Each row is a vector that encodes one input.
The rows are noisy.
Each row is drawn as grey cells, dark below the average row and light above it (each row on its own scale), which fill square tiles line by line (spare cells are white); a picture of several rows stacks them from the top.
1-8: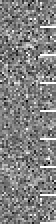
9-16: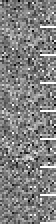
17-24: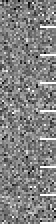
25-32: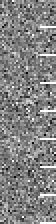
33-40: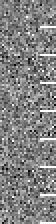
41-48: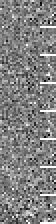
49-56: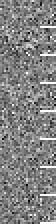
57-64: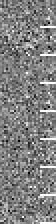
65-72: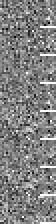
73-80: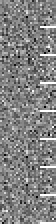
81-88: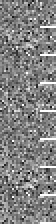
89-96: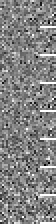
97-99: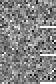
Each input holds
either a point on a 7-point line, or three true/false values.
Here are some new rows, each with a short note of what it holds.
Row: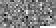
three true/false values
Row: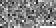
a point on a 7-point line
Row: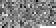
a point on a 7-point line
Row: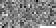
a point on a 7-point line
